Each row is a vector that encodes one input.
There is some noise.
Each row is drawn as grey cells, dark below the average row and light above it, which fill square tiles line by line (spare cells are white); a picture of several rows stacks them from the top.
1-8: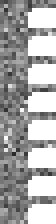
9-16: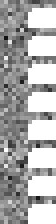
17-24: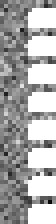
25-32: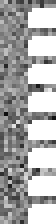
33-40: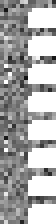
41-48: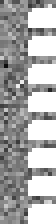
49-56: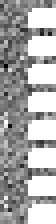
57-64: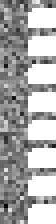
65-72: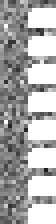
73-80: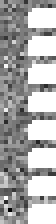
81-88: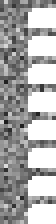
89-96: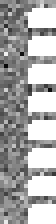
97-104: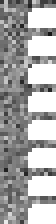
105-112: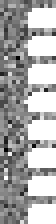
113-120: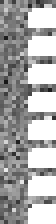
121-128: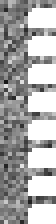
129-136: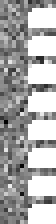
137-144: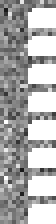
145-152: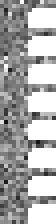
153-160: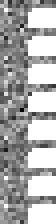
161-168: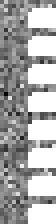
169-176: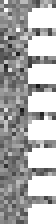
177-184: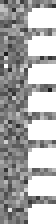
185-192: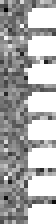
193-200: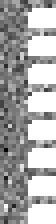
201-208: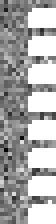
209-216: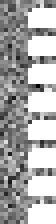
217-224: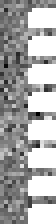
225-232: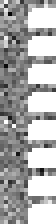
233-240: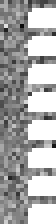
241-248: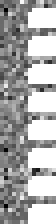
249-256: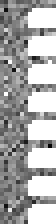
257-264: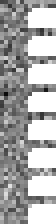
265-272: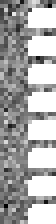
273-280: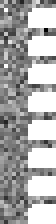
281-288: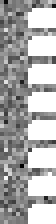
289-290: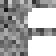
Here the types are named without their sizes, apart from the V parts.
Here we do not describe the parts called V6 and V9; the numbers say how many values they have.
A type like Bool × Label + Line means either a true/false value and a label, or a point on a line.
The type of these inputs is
(Bool × V9 + V6) × Circle.
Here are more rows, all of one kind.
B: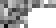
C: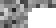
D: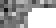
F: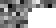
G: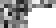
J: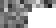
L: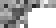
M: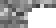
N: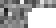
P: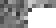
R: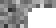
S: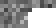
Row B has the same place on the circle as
G, L and M.
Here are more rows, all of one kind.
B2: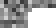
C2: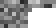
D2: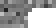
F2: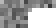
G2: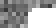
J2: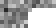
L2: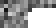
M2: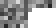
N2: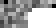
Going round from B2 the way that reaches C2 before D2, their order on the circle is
B2, C2, M2, G2, D2, J2, F2, L2, N2.
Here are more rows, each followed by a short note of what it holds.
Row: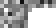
a point on a circle and a value of V6
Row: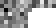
a point on a circle, a true/false value and a value of V9
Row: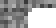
a point on a circle, a true/false value and a value of V9
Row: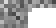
a point on a circle and a value of V6
